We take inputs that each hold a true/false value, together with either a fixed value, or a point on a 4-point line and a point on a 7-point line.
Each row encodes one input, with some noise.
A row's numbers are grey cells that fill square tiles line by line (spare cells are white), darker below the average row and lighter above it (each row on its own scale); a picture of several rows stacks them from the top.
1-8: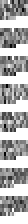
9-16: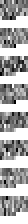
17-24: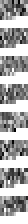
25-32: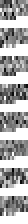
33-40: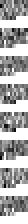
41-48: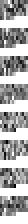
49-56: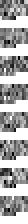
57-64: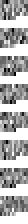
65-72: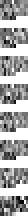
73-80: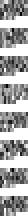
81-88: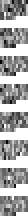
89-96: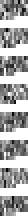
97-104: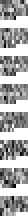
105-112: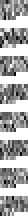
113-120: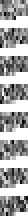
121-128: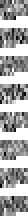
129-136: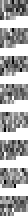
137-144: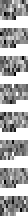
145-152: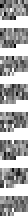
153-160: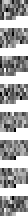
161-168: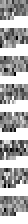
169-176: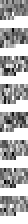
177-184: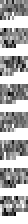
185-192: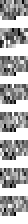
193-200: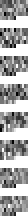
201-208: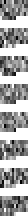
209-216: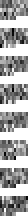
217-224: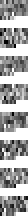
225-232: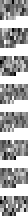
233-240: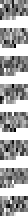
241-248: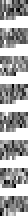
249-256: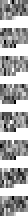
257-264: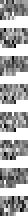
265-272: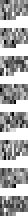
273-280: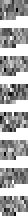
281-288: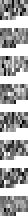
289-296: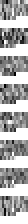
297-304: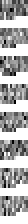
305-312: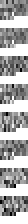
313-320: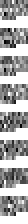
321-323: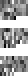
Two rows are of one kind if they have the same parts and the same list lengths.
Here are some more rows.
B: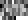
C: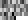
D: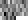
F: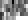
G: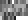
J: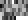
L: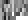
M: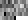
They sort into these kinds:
B, C, D, F, G, J, M
L

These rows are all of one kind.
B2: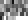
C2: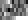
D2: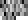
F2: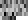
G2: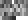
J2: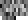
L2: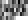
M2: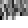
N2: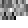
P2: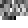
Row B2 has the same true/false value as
C2, L2 and M2.
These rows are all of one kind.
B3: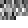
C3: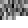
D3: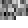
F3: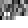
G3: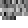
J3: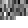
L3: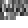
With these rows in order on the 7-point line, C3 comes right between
B3 and J3.
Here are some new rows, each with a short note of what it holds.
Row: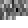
a point on a 4-point line, a point on a 7-point line and a true/false value
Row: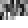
a point on a 4-point line, a point on a 7-point line and a true/false value
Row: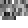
a point on a 4-point line, a point on a 7-point line and a true/false value
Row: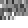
a true/false value
